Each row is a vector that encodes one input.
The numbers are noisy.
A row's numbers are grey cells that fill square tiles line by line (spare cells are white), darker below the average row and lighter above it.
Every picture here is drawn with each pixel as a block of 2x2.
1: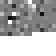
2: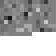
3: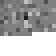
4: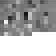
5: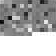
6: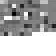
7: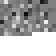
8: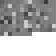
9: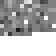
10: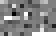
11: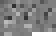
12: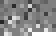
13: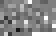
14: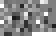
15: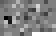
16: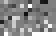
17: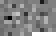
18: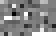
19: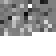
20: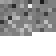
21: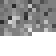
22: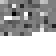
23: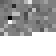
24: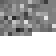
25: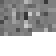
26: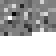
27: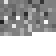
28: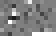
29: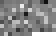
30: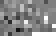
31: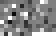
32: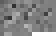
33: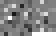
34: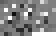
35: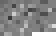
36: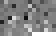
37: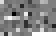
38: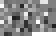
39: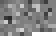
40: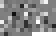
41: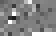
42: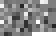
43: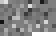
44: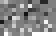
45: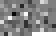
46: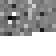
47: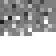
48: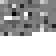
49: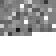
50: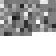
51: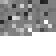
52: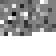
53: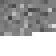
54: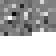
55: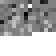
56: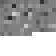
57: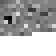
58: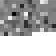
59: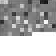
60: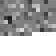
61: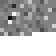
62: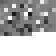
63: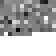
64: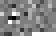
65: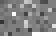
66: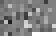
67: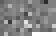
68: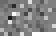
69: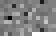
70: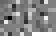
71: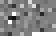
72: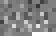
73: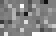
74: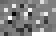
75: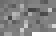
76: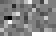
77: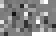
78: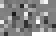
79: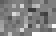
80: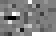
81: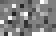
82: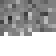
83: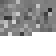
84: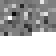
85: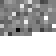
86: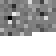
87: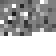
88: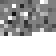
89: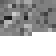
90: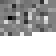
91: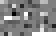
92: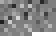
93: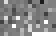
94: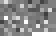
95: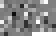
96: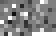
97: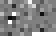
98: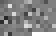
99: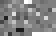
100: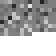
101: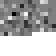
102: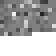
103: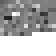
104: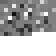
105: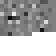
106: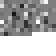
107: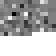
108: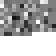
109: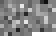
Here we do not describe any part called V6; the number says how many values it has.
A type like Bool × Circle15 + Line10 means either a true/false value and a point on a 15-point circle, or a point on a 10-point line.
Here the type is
Tree8 × (Tree8 × V6 + Unit).
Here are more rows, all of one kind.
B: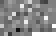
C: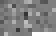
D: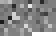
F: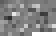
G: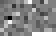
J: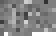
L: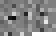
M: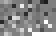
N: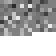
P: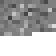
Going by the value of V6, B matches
D, F, N and P.
